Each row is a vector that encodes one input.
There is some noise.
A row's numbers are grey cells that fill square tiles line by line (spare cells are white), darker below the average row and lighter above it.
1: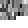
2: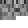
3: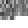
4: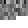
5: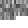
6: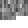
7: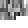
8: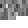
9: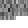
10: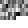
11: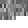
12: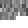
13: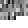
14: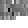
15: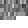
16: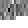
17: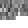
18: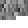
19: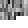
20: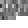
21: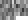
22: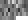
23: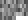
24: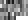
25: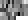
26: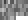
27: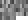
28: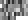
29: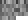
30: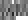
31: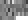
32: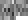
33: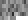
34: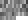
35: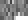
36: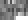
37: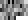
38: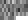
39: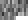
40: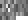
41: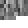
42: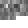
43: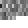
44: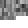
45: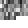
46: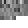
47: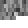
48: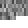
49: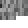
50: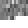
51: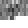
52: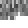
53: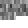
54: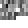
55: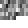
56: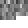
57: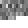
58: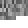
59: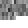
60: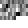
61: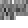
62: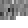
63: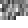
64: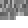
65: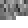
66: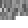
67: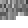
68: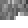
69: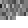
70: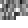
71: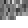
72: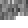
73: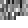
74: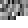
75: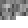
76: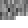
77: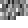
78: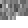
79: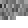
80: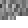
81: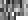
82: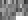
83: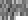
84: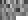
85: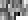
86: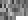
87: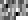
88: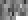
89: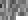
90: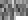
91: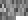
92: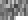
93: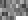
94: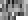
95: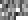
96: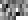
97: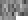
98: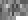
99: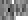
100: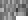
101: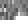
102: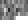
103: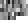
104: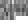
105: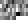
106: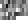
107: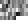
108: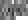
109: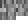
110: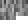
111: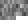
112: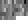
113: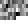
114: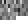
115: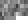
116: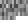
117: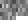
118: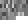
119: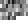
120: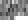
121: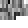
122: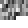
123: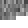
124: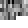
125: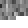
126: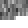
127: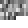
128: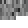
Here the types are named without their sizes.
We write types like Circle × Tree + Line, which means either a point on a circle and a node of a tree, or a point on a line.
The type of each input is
(Bool × Bool × Bool × Bool + Line) × Line.
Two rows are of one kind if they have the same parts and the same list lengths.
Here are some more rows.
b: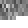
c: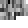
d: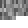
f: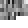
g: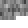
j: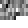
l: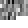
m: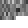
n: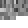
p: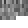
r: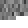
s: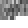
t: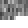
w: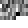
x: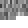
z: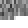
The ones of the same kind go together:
b, d, g, m, n, p, r, s, t, x, z
c, f, j, l, w

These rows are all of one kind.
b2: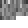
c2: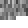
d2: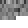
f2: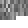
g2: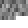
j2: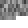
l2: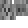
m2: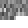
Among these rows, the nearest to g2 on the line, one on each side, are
b2 and j2.
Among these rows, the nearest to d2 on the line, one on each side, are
c2 and l2.
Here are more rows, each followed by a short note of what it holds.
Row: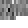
a point on a line and four true/false values
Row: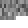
a point on a line and four true/false values
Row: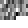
a point on each of two lines
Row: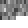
a point on a line and four true/false values
